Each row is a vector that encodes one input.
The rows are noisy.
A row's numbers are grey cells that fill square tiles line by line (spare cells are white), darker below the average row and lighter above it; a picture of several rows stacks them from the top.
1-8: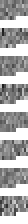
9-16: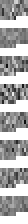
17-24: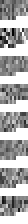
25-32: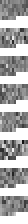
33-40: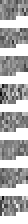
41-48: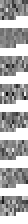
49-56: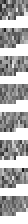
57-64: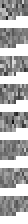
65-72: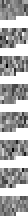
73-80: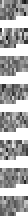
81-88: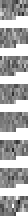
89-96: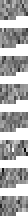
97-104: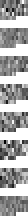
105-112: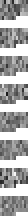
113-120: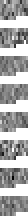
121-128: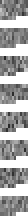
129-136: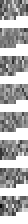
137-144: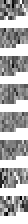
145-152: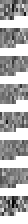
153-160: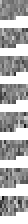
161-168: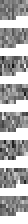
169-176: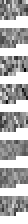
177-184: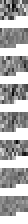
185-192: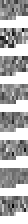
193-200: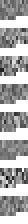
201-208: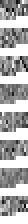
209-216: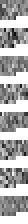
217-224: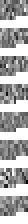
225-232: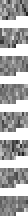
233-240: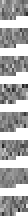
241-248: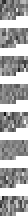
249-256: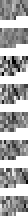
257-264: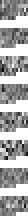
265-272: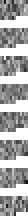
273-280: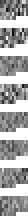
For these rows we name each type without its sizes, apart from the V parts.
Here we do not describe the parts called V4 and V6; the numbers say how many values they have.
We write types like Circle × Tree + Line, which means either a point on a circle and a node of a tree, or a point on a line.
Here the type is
Bool × (Tree + V6) + List(Line × V4).
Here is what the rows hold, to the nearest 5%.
About 30% of them hold a true/false value, together with either a node of a tree, or a value of V6. The rest are lists of items, each a point on a line and a value of V4.
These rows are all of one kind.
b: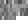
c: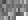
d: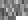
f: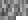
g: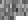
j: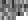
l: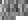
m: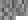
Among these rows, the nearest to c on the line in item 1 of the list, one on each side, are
j and m.
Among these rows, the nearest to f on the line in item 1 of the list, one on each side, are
b and l.
